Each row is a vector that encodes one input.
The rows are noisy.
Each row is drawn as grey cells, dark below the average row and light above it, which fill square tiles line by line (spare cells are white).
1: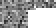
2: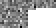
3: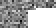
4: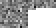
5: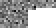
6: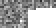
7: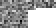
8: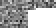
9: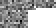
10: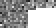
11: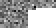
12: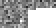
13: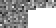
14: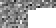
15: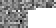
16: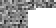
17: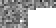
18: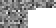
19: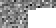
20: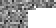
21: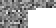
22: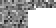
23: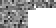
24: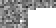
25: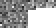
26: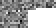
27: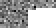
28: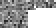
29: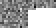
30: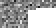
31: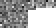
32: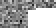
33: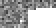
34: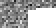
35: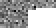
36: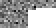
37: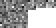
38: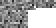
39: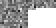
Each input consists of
either a point on a 4-point line, or a point on a 5-point line.
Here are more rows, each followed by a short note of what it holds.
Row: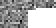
a point on a 4-point line
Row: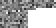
a point on a 4-point line
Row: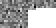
a point on a 5-point line
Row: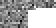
a point on a 4-point line
